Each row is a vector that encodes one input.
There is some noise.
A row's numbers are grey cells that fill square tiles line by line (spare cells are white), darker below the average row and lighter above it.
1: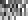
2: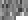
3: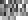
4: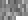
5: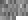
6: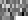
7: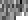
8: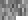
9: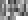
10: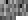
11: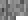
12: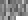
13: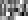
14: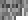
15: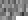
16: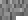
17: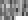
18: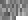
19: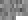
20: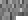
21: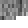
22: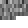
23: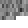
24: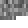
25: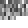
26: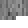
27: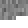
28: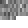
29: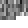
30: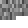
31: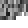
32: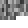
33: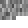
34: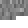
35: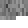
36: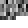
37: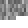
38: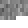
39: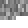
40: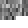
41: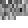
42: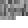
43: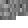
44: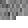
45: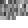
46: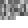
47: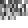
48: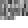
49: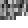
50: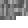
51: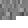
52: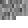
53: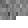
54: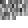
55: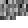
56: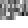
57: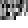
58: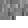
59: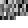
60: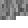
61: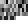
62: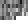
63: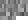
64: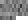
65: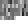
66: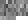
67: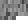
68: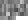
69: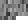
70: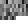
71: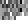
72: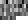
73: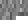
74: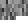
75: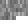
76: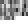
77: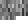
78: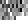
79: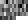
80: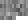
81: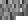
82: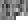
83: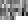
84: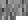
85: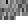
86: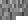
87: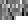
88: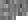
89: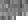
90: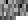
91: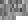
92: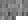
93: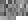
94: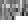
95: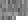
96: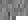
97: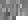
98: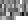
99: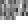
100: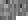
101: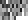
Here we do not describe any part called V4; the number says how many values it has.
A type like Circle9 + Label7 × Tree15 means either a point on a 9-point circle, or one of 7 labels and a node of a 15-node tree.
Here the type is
Label5 × (Line5 + V4).
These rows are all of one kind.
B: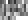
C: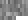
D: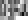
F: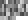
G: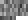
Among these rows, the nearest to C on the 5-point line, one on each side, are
D and G.
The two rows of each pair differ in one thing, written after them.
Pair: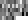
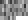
the label
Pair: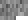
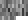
the value of V4
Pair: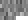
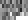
the value of V4
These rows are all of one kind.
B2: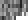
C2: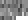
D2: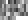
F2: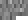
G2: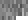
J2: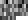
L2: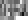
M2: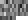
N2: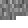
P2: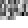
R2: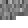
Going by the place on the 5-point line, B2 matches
J2, M2 and N2.
